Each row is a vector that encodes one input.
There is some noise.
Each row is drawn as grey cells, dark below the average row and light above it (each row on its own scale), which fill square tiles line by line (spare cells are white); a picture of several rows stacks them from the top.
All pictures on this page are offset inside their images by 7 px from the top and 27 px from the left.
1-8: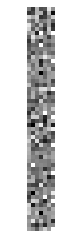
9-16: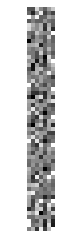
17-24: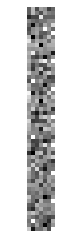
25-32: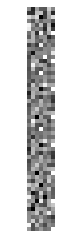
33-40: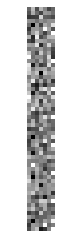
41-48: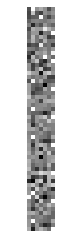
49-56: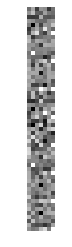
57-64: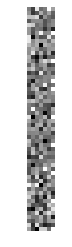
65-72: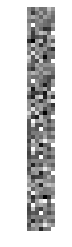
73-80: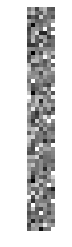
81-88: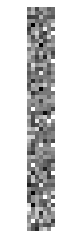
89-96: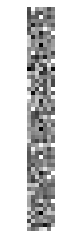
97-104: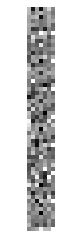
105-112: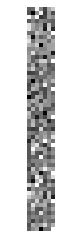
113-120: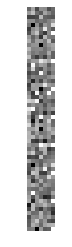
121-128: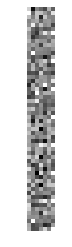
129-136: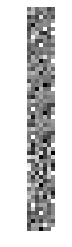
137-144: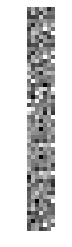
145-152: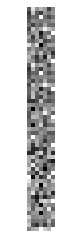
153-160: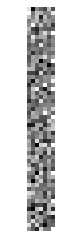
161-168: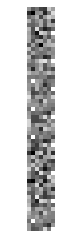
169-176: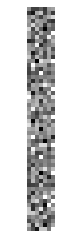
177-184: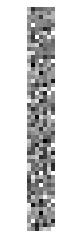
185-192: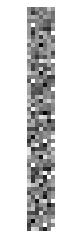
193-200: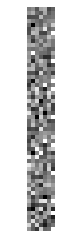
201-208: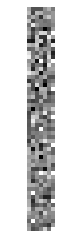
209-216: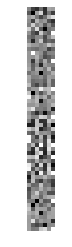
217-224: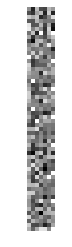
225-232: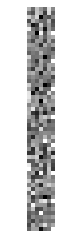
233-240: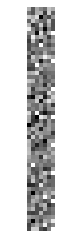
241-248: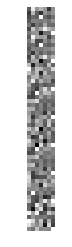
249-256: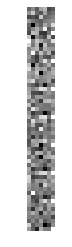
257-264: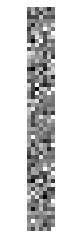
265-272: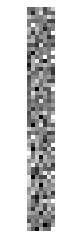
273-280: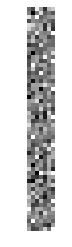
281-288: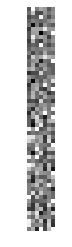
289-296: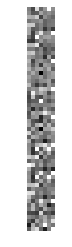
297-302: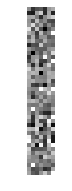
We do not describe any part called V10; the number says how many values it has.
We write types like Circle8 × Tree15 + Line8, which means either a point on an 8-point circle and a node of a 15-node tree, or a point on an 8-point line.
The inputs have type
Bool × (Line7 + V10) + List2(Circle6).
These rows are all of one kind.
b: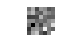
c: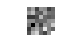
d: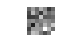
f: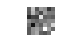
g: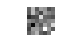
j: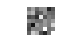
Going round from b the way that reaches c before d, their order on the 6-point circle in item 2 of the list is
b, c, d, j, f, g.
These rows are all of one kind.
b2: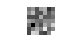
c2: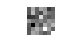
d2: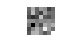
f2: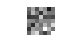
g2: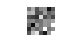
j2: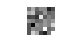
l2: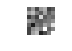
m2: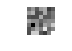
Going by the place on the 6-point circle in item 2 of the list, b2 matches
d2 and m2.
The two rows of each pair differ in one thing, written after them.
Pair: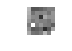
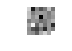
the true/false value
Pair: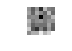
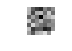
the true/false value
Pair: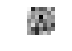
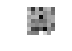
the place on the 7-point line
